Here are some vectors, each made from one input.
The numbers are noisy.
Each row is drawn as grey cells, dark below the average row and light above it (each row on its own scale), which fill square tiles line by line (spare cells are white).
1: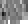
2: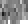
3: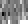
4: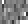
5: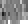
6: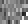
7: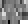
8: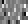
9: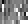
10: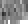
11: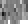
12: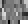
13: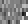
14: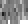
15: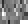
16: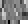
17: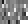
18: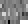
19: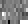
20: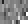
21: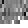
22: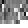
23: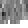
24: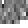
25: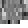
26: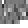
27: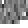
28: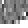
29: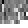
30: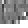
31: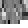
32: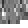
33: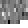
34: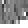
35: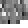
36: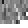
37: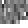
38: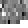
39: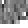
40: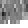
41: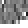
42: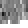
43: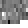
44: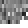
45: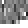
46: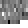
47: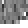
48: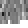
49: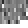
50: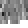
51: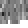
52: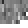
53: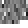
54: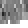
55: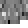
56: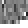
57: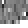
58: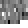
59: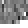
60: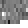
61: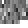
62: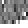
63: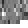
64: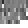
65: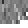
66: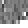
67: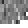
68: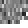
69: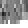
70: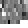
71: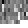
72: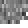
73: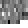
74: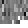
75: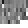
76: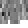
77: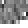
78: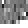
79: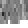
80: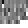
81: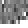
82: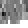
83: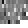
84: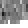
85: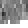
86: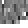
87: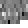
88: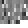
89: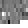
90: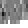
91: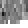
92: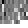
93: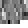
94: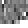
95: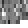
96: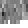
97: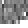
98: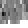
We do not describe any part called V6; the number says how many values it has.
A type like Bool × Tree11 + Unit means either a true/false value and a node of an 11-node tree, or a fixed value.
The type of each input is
Bool × (Line4 + V6).
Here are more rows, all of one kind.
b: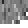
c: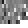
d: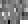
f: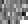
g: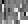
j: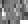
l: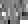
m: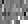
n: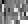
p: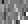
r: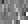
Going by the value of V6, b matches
p and r.
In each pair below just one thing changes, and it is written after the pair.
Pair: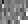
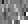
the value of V6
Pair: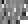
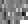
the value of V6
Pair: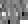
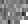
the true/false value
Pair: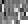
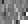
the value of V6
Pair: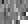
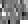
the true/false value
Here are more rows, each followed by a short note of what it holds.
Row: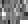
a true/false value and a value of V6
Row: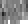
a point on a 4-point line and a true/false value
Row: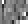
a point on a 4-point line and a true/false value
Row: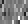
a true/false value and a value of V6
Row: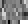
a true/false value and a value of V6
